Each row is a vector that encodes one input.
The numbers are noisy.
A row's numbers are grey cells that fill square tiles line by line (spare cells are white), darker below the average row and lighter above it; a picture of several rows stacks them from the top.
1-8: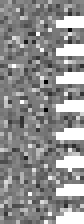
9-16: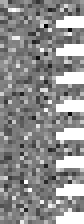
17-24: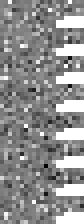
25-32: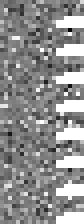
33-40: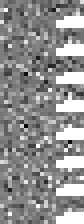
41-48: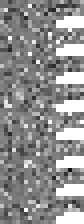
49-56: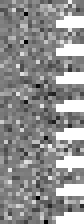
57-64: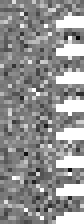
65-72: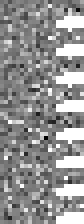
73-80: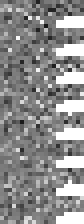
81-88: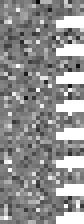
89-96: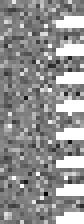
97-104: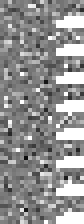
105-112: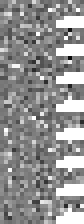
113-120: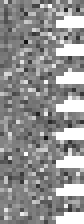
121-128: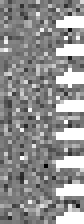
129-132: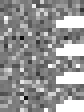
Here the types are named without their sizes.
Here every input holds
a point on a circle and a point on a line, together with either a point on a circle, or a fixed value.
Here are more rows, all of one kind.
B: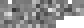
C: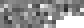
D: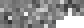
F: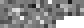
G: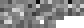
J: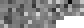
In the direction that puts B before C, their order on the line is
B, C, D, J, F, G.
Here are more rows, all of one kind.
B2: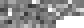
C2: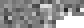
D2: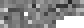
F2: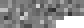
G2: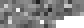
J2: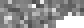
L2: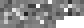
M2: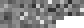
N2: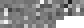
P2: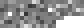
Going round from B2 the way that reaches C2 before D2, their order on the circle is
B2, C2, M2, D2, F2, G2, J2, N2, L2, P2.
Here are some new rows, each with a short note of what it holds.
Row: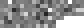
a point on a circle and a point on a line
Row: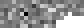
a point on a circle and a point on a line
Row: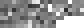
a point on each of two circles and a point on a line
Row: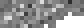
a point on a circle and a point on a line
